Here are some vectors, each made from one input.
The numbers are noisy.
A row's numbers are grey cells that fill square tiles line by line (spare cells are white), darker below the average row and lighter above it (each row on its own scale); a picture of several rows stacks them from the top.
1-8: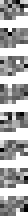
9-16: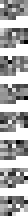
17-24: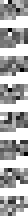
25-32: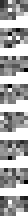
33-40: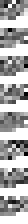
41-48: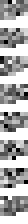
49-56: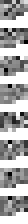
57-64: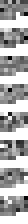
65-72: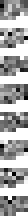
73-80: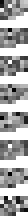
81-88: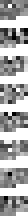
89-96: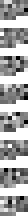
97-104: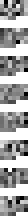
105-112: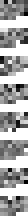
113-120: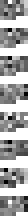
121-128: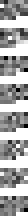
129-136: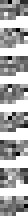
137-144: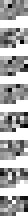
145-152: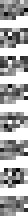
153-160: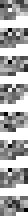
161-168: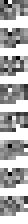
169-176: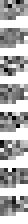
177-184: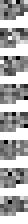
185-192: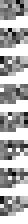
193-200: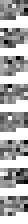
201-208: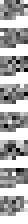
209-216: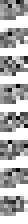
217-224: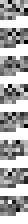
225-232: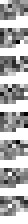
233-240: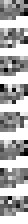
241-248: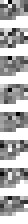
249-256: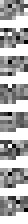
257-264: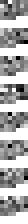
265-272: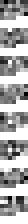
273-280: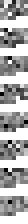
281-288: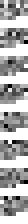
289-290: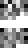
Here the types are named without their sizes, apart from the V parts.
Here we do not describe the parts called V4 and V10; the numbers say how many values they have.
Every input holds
either a fixed value, or a point on each of two lines, a true/false value, a value of V4 and a value of V10.
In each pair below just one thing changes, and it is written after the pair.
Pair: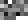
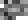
the value of V4
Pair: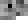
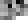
the value of V4
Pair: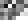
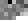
the value of V10
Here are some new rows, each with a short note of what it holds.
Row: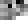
a point on each of two lines, a true/false value, a value of V4 and a value of V10
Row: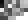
a fixed value
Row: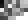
a fixed value
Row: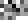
a point on each of two lines, a true/false value, a value of V4 and a value of V10
